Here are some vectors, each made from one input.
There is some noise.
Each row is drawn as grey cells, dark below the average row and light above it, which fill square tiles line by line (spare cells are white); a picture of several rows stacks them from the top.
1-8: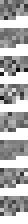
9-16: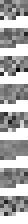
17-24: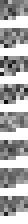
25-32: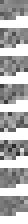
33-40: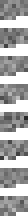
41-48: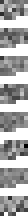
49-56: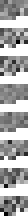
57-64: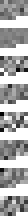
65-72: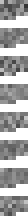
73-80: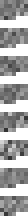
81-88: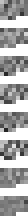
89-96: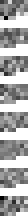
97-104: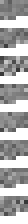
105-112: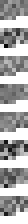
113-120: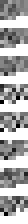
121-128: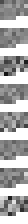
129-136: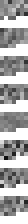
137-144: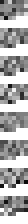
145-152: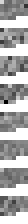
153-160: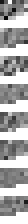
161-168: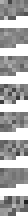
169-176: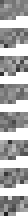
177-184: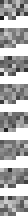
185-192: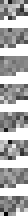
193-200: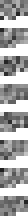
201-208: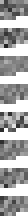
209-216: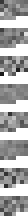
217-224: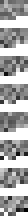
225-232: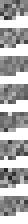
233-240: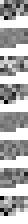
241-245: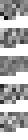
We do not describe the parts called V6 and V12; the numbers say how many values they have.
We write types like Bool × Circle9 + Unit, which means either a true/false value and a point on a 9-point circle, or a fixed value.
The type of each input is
(Bool × Label5 + V6) × V12 + Unit.
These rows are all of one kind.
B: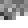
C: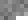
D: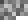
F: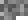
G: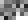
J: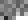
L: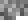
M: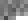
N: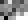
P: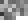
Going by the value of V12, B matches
C, D and N.
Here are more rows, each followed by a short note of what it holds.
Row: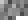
one of 5 labels, a true/false value and a value of V12
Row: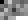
a fixed value
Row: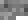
a value of V6 and a value of V12
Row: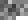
a value of V6 and a value of V12
